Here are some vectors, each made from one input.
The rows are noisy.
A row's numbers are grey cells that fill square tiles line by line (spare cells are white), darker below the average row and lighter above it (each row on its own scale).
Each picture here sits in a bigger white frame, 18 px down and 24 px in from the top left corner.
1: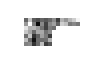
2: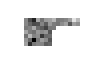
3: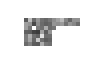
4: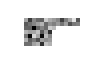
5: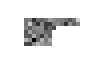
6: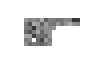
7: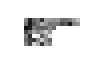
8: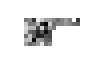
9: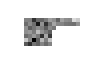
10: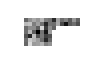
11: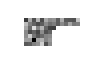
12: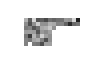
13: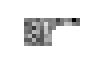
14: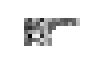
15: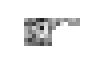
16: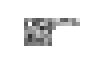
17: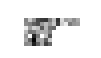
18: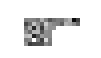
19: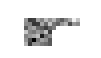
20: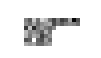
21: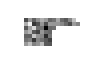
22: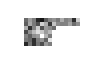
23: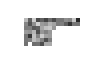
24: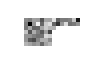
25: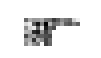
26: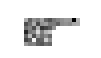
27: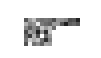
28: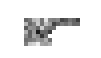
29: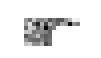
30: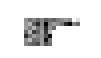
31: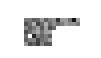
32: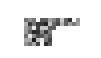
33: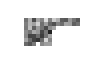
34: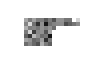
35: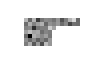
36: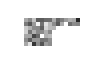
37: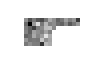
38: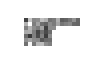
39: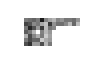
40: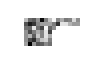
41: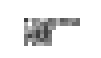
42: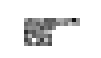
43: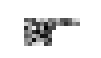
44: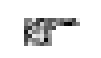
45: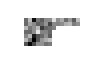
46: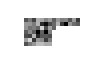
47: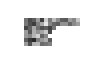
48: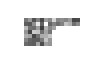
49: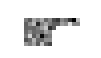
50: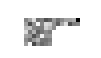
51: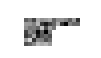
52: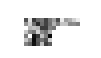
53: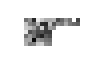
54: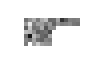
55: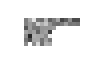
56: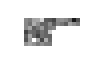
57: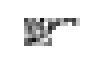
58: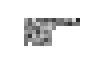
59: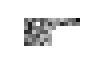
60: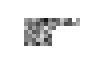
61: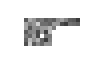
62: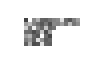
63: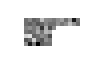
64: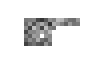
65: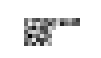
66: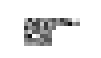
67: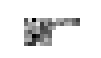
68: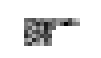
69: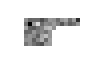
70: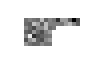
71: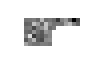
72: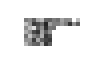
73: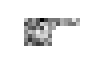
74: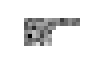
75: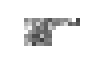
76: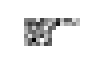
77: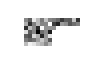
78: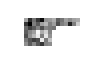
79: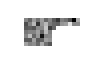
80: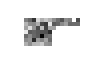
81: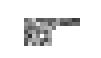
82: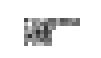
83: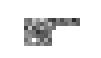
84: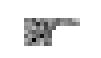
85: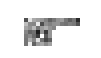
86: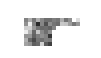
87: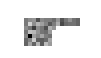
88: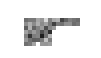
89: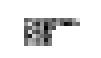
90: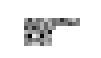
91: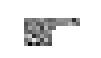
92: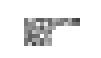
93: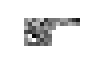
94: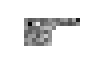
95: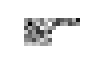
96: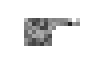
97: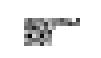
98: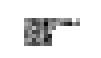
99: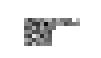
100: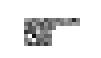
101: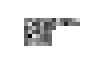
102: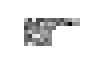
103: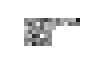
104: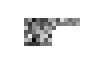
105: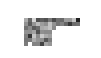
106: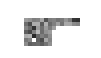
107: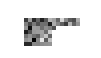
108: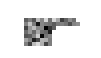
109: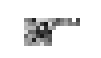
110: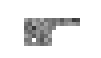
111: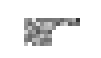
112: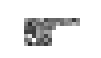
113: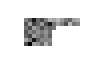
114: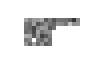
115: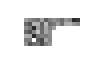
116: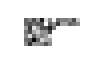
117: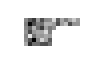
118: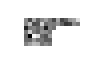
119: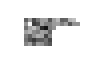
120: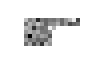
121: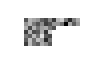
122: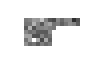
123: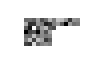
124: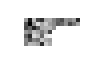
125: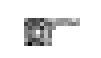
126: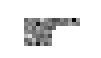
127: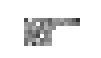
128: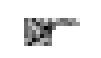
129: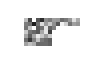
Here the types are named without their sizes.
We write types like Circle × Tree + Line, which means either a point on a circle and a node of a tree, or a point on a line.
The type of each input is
(Bool × Bool × Bool × Bool + Label) × (Circle + Unit).
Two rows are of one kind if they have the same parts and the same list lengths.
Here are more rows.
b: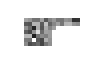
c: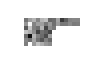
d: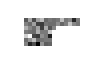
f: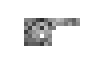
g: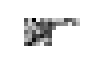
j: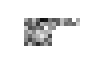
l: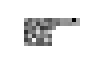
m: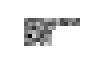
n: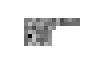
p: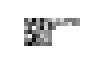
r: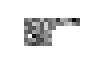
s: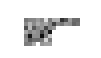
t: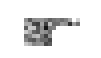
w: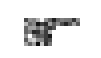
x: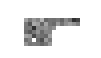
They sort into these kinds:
b, r, x
c, m, n, s
d, l, w
f, g, j, p, t

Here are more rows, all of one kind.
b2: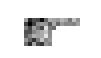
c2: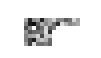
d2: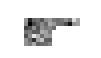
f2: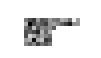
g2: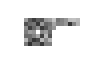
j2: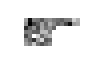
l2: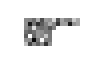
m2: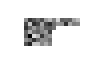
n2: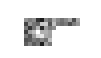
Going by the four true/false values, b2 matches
d2, f2 and j2.
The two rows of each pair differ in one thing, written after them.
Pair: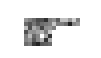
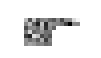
one of the four true/false values
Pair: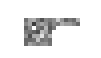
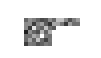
one of the four true/false values
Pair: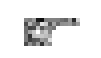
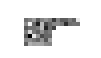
one of the four true/false values
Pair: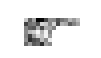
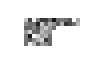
the place on the circle
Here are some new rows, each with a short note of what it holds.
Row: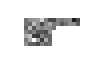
a label
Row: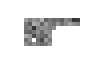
a label
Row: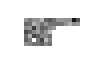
a label
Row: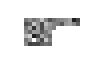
a label
